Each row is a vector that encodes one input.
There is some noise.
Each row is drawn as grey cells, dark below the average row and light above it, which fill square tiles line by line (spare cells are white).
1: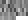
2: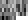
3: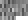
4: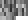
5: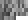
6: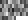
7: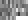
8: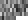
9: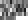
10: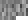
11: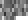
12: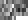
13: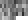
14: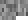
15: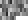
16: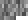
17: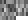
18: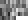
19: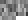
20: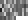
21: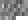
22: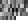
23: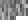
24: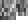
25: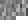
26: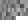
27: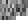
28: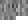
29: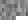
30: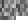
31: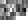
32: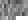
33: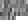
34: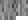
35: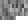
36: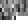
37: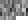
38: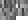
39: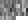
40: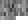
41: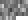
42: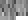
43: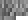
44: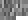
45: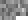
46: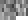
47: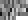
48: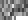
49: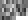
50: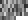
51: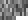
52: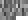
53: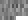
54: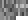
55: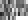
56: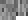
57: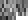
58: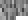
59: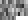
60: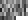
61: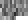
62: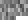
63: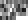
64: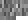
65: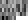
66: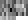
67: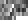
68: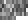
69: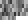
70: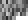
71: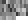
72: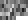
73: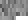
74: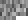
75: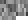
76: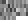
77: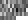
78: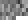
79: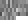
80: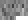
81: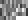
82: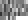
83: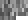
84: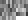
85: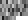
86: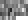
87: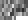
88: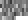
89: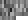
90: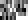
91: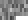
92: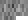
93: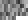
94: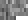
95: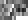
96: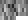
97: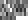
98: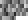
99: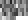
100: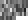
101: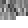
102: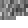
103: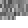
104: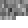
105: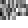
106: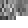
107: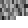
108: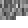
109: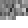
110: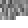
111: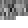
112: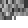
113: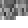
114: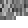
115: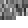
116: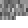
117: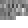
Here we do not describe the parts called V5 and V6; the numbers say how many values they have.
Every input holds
a value of V6, together with either one of 4 labels and a true/false value, or a value of V5.
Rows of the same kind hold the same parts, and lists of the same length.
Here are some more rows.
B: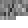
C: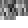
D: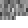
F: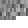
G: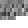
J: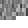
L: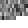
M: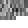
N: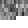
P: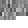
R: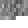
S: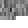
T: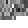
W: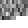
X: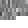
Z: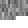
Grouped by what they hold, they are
B, C, D, F, G, J, N, P, R, S, X, Z
L, M, T, W

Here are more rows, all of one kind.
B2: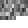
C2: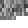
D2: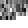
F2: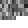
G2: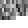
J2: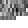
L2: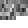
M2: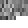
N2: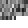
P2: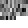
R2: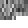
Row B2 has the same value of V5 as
D2, L2, M2 and P2.
